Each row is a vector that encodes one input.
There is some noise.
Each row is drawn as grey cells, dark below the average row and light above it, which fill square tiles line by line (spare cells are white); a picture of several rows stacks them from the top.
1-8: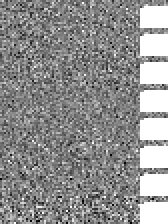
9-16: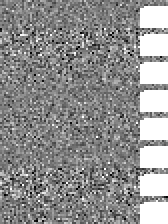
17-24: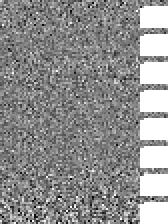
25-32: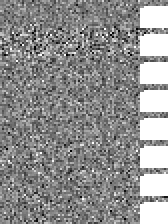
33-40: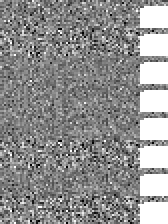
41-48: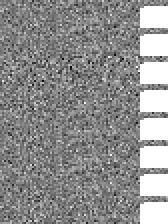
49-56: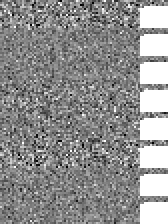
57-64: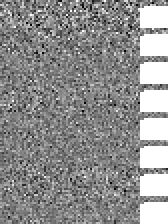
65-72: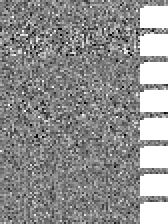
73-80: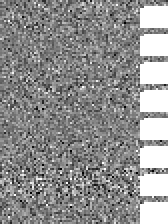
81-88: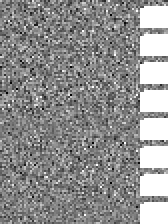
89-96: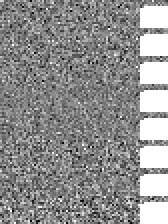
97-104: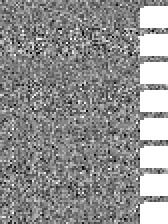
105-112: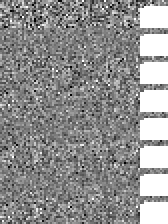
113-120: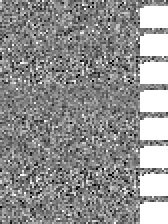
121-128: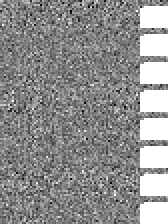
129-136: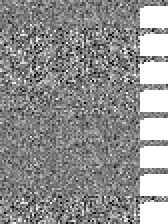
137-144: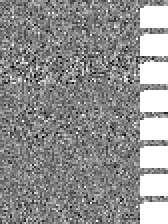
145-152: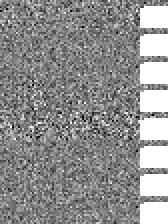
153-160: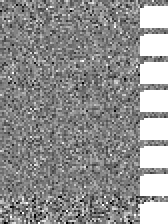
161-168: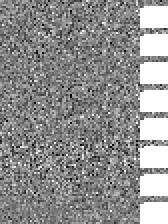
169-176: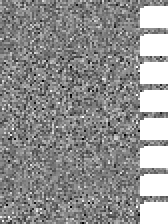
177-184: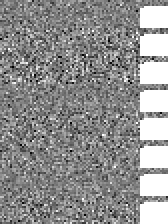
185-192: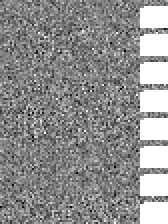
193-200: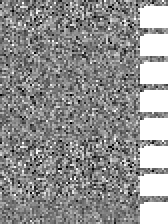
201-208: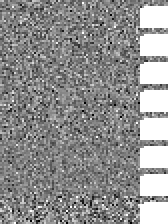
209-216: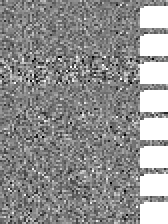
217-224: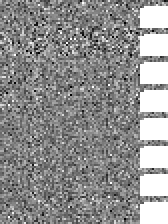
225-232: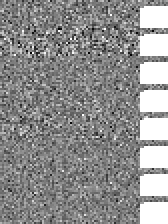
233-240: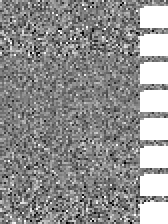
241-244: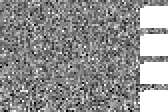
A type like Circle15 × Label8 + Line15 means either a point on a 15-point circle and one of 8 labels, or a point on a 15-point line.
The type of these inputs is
Bool × Circle5 + Line9 × (Tree9 + Tree11).
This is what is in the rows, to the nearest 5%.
About 15% of them hold a point on a 5-point circle and a true/false value. The rest hold a point on a 9-point line, together with either a node of a 9-node tree, or a node of an 11-node tree.
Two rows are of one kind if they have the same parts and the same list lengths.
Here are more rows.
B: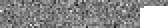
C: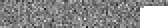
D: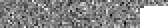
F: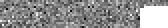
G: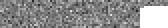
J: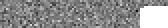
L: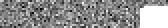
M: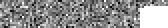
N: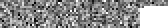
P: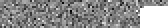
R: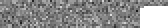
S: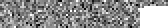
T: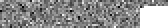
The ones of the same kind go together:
B, C, G, J, R
D, F, L, P, T
M, N, S

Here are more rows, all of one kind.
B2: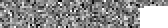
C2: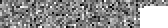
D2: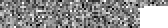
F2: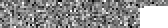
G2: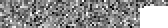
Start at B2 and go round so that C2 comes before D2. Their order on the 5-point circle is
B2, C2, G2, D2, F2.
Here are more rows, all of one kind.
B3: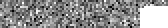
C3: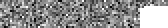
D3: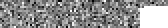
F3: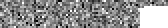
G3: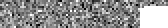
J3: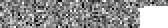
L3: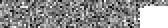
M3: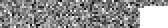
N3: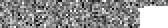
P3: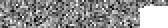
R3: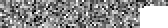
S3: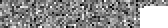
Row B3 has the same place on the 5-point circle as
F3, J3, N3 and P3.
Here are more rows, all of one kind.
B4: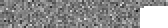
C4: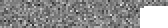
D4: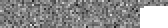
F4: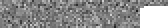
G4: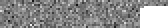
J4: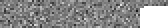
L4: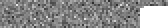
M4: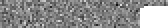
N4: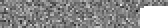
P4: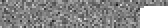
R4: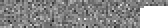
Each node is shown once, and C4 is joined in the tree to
N4.
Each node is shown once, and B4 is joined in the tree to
N4.
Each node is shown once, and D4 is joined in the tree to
F4.
